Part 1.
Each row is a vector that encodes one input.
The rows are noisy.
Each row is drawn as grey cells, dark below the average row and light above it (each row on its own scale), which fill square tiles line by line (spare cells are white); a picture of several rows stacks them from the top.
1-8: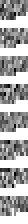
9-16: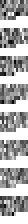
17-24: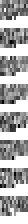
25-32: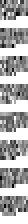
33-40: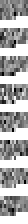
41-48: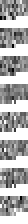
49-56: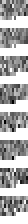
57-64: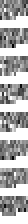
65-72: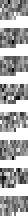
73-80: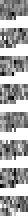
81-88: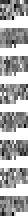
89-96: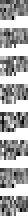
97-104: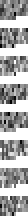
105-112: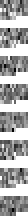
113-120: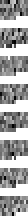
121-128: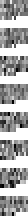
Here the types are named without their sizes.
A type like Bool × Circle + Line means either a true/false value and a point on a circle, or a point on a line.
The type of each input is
List(Line).
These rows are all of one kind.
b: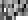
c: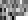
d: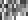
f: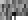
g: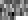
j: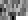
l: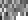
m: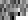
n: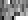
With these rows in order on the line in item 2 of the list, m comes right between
b and g.
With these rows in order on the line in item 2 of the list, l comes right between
c and d.
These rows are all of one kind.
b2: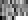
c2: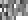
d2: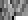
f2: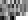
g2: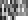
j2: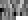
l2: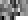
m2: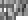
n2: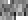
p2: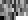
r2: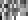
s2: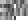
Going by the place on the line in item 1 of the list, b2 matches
f2, g2, l2 and p2.
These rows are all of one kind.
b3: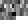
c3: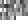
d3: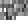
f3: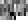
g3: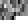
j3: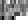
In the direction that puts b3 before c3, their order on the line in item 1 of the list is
j3, g3, b3, f3, d3, c3.
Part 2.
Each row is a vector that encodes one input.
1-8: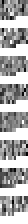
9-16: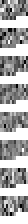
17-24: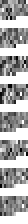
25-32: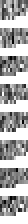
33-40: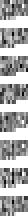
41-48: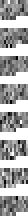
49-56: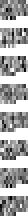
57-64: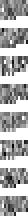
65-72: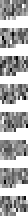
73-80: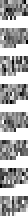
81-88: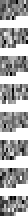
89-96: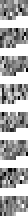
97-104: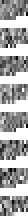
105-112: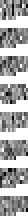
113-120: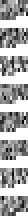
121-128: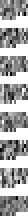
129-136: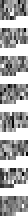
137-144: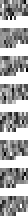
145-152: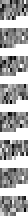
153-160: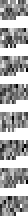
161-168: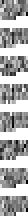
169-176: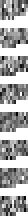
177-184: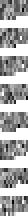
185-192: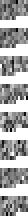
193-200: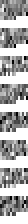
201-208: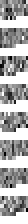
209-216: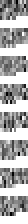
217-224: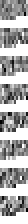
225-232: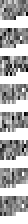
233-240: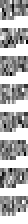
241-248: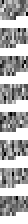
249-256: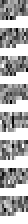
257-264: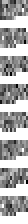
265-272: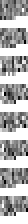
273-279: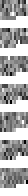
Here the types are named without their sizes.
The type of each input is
Line + Tree.
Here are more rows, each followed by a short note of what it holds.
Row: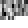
a node of a tree
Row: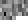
a node of a tree
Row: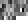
a point on a line
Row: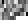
a node of a tree
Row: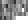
a point on a line
